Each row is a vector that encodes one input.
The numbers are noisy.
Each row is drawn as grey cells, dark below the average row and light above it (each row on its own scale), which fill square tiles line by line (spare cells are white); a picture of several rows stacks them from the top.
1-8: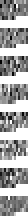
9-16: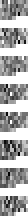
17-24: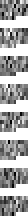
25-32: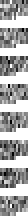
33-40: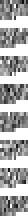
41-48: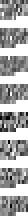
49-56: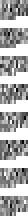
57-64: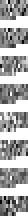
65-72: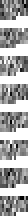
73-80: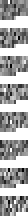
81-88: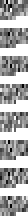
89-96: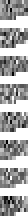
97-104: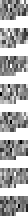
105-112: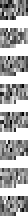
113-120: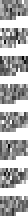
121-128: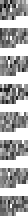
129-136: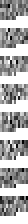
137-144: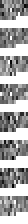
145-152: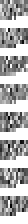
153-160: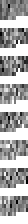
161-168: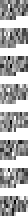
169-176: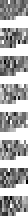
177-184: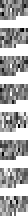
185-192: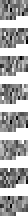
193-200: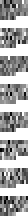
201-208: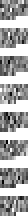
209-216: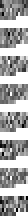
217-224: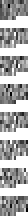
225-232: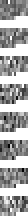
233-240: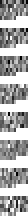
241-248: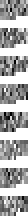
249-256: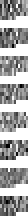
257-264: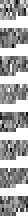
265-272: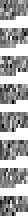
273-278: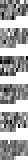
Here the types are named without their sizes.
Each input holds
a true/false value, together with either a fixed value, or a node of a tree.
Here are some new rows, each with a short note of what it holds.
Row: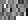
a true/false value
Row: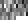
a true/false value
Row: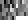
a node of a tree and a true/false value
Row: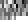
a true/false value
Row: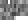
a true/false value
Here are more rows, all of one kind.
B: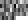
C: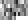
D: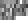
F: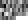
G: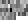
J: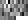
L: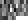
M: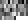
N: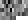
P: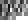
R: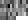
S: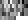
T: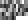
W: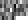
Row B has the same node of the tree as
D, J, L and W.
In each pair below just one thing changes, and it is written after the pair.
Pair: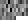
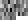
the node of the tree
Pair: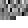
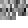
the node of the tree
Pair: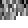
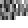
the node of the tree
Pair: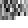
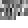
the true/false value
